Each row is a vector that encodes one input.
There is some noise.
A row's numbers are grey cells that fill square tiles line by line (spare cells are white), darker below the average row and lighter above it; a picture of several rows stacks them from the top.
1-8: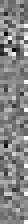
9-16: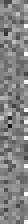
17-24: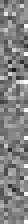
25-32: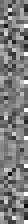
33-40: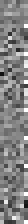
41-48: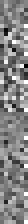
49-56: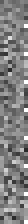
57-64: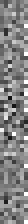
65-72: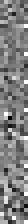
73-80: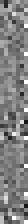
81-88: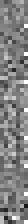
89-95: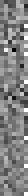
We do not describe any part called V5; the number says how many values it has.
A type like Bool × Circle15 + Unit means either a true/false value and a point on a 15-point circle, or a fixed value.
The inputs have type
(Bool × Bool × Bool + Unit) × V5 + Line6.
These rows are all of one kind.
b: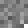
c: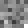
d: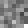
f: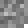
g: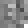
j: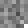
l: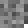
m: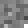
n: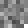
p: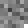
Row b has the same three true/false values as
d, f, j and n.
